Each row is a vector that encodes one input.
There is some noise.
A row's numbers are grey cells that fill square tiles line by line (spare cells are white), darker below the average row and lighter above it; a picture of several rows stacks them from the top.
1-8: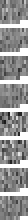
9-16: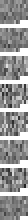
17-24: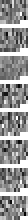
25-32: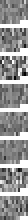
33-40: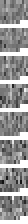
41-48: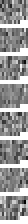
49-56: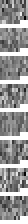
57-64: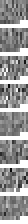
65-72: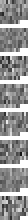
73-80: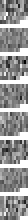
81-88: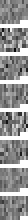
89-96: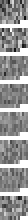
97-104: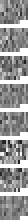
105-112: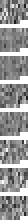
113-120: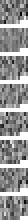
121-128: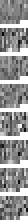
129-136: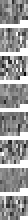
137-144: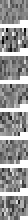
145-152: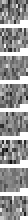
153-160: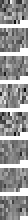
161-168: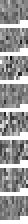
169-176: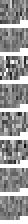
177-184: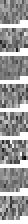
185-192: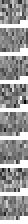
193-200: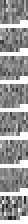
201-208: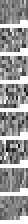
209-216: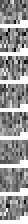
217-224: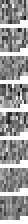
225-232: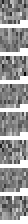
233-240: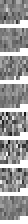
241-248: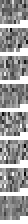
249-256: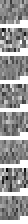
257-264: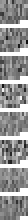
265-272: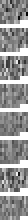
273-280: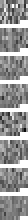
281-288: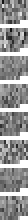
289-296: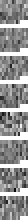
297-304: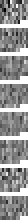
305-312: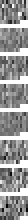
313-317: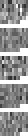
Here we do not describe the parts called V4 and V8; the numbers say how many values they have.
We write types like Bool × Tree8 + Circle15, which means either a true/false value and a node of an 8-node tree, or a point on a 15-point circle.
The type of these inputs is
Bool × V4 + (Circle10 + Unit) × Line5 + V8.
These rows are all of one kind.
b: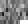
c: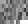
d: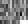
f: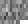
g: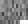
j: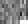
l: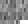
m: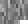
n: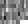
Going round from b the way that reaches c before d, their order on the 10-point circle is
b, g, f, c, n, m, j, l, d.
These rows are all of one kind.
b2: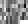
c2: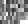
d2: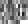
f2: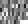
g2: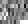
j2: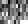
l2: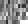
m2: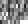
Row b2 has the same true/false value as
d2 and l2.
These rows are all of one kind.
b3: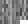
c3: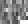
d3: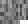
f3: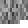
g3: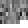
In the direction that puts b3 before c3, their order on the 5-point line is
b3, g3, c3, d3, f3.
